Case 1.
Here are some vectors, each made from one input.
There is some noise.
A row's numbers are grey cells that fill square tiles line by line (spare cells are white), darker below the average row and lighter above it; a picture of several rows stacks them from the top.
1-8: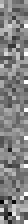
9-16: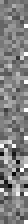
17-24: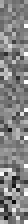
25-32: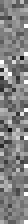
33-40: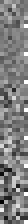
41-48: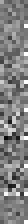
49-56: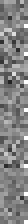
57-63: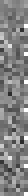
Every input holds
a point on a 13-point line.
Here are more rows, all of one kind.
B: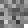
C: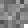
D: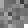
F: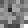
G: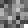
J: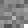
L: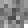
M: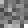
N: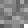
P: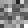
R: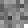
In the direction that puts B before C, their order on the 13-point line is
P, N, J, R, F, L, B, C, D, M, G.
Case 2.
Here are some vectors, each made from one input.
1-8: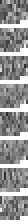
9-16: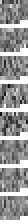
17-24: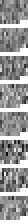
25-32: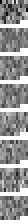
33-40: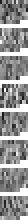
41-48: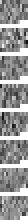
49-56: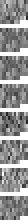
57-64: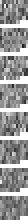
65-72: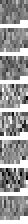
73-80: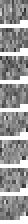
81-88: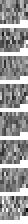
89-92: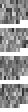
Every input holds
one of 9 labels.
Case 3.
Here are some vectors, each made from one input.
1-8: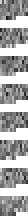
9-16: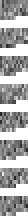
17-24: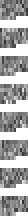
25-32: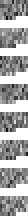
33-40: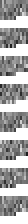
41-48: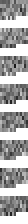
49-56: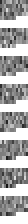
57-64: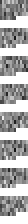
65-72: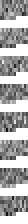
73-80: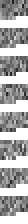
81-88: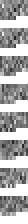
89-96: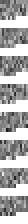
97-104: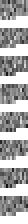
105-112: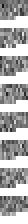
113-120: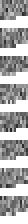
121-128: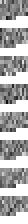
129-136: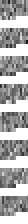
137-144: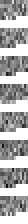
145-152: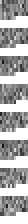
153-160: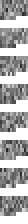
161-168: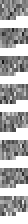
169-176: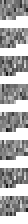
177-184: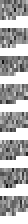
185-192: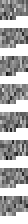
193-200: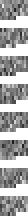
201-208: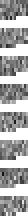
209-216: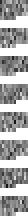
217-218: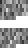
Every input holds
five true/false values.
